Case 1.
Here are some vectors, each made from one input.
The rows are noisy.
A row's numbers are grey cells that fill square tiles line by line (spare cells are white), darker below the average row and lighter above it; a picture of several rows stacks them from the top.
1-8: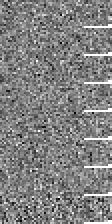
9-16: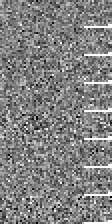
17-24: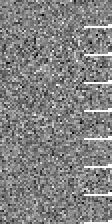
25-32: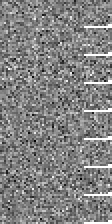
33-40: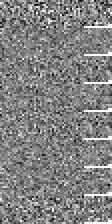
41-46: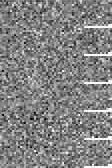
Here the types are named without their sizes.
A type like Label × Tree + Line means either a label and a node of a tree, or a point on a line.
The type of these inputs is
Label × (Tree + Unit).
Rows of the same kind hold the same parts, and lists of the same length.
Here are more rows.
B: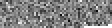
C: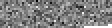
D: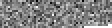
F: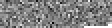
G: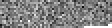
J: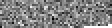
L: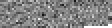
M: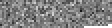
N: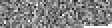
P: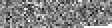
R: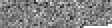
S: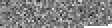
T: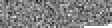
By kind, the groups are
B, C, D, F, G, J, M, N, P, S, T
L, R

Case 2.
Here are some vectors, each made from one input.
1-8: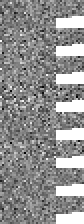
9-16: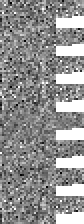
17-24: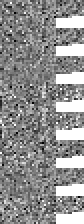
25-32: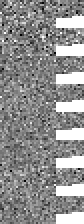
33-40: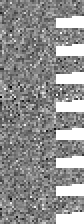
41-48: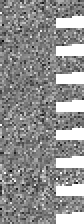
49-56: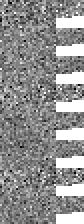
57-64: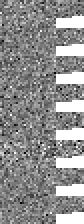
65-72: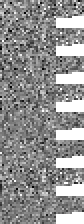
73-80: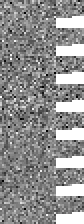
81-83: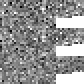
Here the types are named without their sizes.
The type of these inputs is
Line × (Tree + Unit).
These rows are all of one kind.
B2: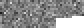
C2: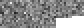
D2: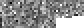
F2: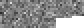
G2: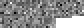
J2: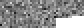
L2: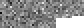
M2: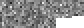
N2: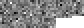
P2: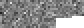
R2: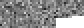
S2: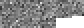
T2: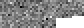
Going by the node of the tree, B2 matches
F2, L2, N2 and P2.
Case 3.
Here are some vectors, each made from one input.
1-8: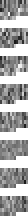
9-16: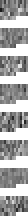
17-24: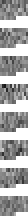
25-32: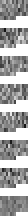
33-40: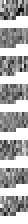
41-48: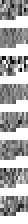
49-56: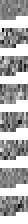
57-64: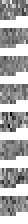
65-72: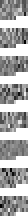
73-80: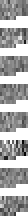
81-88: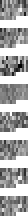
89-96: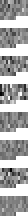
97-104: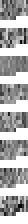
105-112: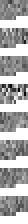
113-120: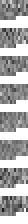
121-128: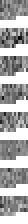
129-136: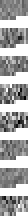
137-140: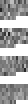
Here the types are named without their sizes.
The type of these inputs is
Bool × Bool × Bool × Tree + Unit.
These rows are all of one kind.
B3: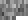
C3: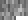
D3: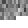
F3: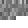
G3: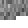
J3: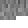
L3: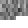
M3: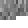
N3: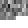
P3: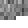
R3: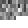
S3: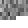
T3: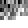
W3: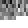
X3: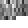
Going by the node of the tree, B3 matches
P3, R3, W3 and X3.
